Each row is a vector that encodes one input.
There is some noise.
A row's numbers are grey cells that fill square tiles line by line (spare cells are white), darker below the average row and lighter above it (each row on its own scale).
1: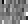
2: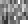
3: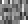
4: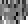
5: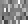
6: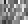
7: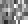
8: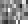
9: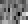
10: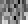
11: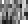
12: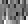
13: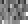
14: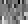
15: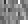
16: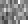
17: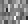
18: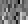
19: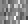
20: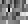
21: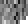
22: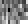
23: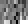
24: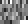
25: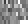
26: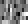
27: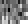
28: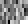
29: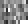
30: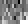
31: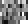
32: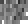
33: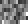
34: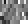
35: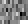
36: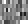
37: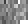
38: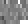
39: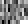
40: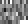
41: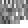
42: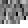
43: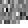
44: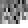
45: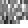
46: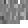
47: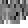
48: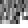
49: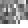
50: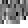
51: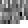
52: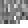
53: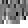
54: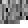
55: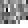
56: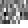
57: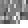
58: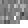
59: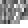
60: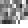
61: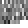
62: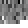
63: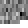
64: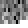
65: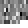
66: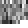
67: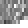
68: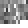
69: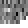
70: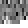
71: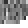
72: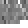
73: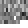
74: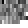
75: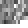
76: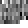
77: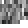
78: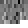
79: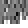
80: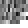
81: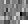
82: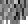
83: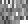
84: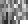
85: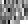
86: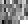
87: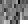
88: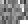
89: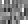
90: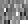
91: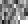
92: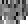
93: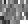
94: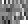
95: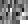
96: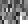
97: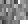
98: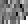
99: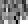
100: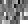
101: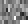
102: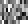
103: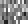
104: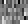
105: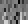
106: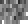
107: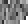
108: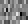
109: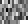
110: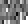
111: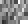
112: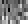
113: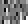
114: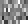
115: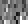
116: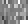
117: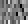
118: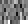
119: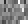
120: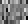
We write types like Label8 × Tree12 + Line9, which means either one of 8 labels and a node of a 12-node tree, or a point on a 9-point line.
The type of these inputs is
(Bool × Bool × Bool + Line7) × Line6.
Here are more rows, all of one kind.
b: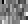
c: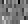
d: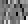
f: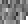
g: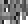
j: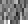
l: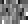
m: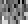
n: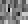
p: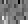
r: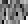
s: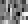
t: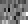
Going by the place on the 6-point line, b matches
c, l, p and r.
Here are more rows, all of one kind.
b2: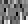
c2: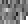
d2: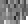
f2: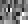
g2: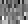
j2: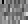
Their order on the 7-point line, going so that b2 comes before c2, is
b2, d2, c2, g2, f2, j2.
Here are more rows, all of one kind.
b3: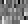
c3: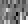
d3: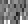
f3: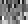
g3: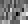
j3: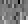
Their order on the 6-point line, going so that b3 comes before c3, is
b3, f3, j3, c3, g3, d3.
